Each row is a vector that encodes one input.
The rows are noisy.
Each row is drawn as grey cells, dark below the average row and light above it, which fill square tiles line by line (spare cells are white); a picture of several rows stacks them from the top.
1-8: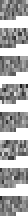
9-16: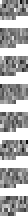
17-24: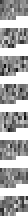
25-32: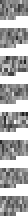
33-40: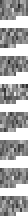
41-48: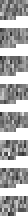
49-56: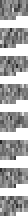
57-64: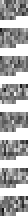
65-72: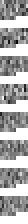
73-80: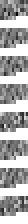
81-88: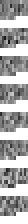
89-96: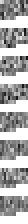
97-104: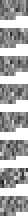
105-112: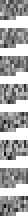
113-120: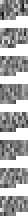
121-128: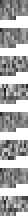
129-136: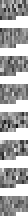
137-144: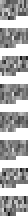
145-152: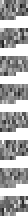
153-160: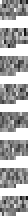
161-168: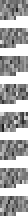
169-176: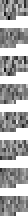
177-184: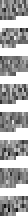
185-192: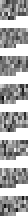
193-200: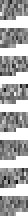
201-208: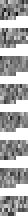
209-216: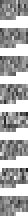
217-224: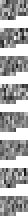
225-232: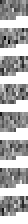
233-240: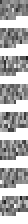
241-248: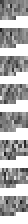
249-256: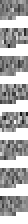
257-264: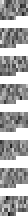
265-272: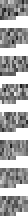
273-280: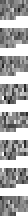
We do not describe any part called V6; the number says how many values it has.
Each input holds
either a point on a 4-point line, or three true/false values, or a value of V6.
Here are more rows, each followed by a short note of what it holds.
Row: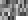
three true/false values
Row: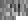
a value of V6
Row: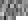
a point on a 4-point line
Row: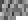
a point on a 4-point line
